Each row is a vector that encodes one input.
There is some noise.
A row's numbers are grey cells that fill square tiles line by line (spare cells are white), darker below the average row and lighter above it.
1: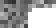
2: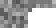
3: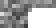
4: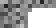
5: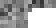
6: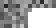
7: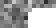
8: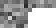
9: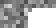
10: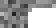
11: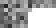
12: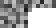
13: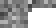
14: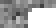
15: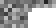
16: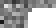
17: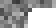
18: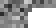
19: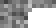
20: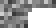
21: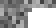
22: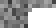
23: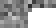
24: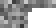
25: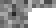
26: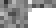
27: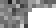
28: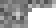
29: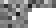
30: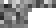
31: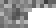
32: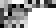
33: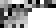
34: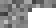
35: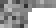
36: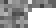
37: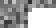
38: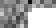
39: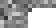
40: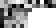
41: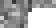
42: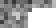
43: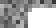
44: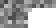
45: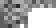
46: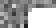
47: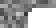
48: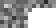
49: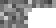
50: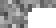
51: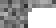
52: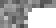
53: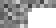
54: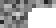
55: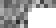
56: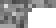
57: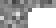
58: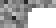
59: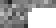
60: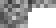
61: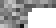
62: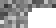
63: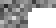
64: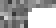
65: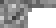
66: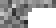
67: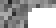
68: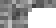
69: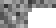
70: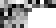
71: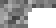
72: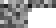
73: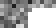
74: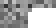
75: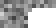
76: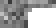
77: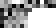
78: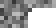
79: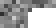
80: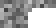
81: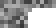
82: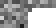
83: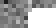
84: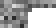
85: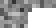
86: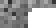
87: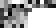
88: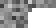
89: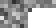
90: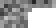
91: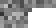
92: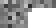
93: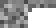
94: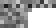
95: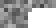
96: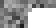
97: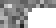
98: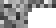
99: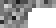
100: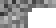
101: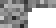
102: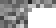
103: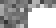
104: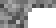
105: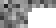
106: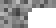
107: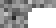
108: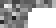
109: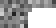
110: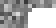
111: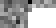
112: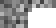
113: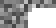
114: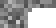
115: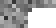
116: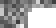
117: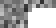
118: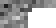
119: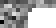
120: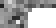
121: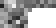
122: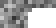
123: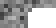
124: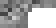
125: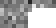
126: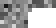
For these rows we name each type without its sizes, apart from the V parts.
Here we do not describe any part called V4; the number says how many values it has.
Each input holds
either a point on each of two circles and a value of V4, or a fixed value.
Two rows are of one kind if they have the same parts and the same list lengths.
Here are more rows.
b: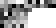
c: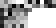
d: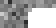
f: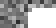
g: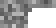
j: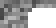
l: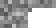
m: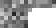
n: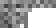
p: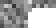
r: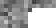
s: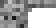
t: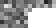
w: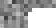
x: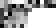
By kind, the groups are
b, c, x
d, f, g, j, l, m, n, p, r, s, t, w

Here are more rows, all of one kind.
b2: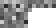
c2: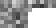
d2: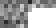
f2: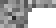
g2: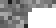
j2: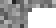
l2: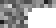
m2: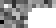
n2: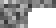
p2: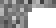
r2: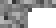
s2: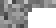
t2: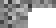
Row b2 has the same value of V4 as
c2, d2 and f2.
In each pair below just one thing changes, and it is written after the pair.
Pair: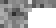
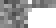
the value of V4
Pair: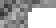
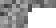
the place on one of the two circles
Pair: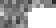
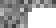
the value of V4
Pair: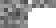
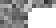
the value of V4
